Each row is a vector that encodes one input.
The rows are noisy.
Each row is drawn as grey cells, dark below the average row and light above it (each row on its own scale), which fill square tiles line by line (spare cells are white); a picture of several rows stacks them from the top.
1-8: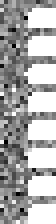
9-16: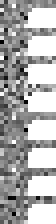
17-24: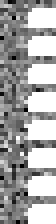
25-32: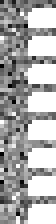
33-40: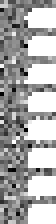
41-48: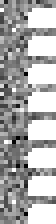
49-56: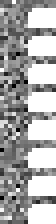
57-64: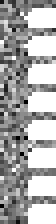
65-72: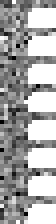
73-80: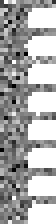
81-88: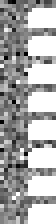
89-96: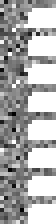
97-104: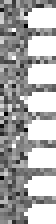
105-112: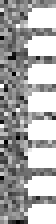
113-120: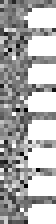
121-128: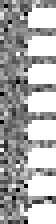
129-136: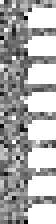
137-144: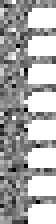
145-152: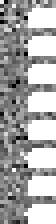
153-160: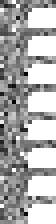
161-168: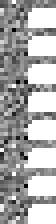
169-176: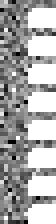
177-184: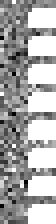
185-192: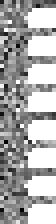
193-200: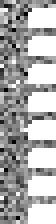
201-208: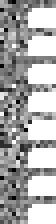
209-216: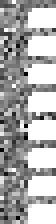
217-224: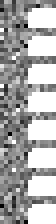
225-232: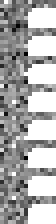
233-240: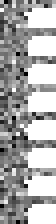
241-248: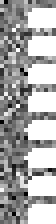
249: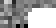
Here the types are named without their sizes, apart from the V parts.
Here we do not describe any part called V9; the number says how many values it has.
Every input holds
a point on a circle, together with either two labels, or a list of values of V9.
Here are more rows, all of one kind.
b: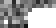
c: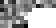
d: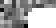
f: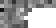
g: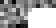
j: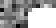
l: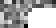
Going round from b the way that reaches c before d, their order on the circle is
b, c, j, d, l, f, g.
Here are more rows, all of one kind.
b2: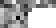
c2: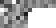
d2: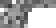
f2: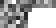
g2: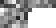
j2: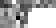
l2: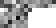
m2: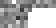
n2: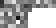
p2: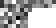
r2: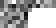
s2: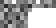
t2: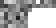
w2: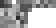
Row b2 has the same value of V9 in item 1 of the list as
j2, n2, t2 and w2.
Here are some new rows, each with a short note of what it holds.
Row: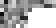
a point on a circle and two labels
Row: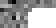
a point on a circle, together with the empty list
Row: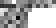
a point on a circle, together with a list of one item
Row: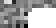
a point on a circle, together with a list of two items
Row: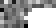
a point on a circle, together with a list of two items
